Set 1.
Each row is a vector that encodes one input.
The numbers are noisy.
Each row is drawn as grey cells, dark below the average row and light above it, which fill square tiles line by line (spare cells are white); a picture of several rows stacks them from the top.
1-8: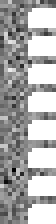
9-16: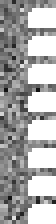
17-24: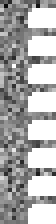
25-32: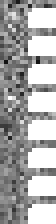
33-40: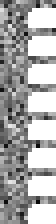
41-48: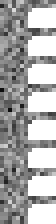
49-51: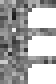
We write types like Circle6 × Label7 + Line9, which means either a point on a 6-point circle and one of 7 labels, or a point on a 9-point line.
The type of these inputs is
Line9.
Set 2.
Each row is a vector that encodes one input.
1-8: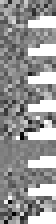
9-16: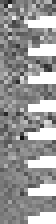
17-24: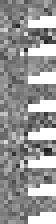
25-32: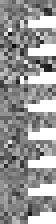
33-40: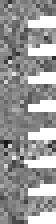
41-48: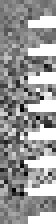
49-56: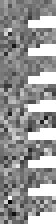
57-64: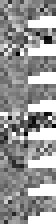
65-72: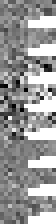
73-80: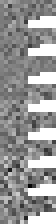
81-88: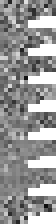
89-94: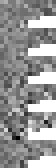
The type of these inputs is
Tree12 + Unit.
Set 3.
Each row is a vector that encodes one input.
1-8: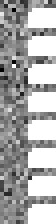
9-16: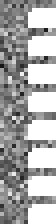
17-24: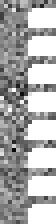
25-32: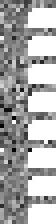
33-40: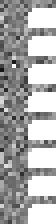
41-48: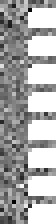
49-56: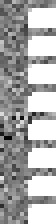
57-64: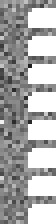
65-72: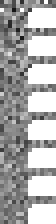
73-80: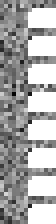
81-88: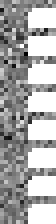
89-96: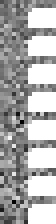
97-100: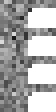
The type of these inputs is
Bool × Bool × Bool × Bool.
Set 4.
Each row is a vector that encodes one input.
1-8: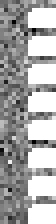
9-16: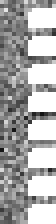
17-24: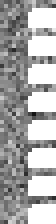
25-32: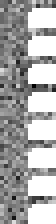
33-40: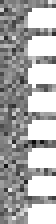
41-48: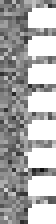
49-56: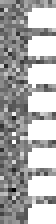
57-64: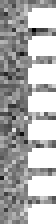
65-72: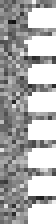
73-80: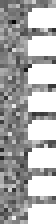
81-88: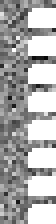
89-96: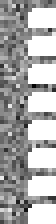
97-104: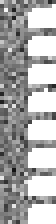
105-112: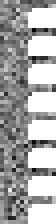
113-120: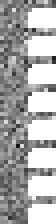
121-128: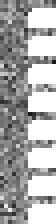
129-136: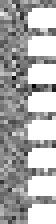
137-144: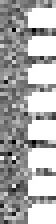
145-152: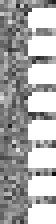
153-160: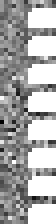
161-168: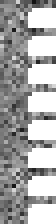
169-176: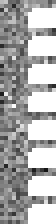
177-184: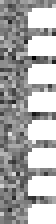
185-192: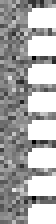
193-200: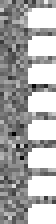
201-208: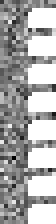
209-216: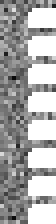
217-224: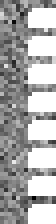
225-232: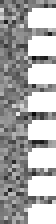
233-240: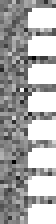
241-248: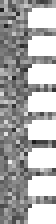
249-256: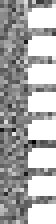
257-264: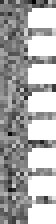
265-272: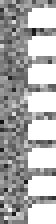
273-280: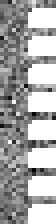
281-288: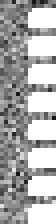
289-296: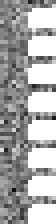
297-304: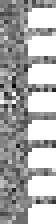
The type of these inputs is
Line17 × Line17.
